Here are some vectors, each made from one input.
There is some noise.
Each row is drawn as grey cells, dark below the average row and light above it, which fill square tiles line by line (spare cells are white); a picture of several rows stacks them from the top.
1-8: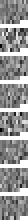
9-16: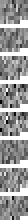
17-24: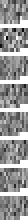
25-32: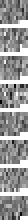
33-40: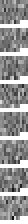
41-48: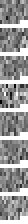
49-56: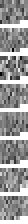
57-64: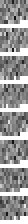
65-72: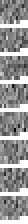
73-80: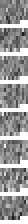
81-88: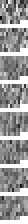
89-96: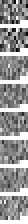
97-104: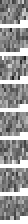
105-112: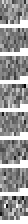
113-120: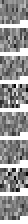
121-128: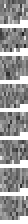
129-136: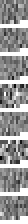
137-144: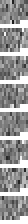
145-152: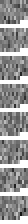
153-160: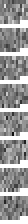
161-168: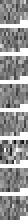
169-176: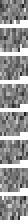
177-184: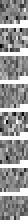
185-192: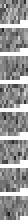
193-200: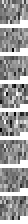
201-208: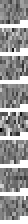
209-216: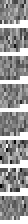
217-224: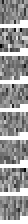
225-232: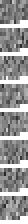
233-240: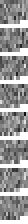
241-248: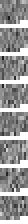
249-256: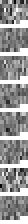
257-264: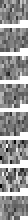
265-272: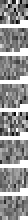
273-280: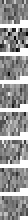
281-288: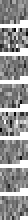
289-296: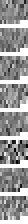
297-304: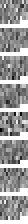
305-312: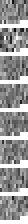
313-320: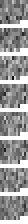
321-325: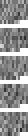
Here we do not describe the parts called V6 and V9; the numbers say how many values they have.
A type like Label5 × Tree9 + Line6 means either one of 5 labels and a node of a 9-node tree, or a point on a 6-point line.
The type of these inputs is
(Bool × Bool × Bool × Bool + V6) × Tree19 + V9.
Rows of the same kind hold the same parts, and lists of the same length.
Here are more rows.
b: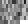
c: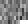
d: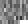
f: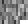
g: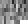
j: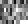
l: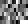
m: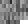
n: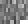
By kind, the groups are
b, g
c, d, f, m, n
j, l

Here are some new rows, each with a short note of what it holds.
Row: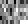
a value of V9
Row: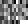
a value of V9
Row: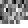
a value of V9
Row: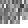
a node of a 19-node tree and a value of V6
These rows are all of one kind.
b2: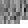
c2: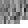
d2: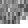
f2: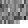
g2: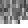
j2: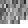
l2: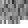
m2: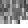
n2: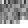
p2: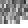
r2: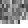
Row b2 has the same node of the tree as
c2, g2, m2 and p2.
